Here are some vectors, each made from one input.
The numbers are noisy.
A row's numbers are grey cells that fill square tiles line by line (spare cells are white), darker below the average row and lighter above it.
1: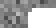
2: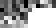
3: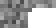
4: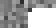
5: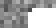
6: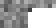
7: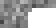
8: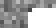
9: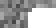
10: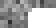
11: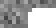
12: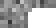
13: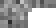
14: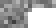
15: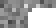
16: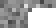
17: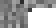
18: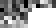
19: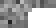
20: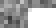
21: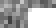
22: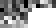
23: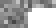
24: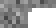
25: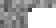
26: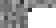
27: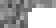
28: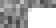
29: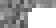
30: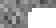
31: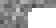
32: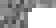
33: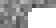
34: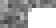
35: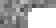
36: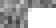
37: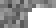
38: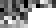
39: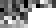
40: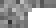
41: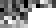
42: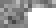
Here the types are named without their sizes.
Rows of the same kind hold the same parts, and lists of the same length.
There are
2 kinds of row.
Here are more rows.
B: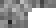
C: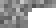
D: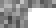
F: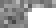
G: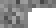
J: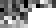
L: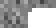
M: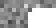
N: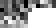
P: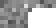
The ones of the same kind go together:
B, C, D, F, G, L, M, P
J, N

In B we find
a label and a true/false value.
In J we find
a fixed value.
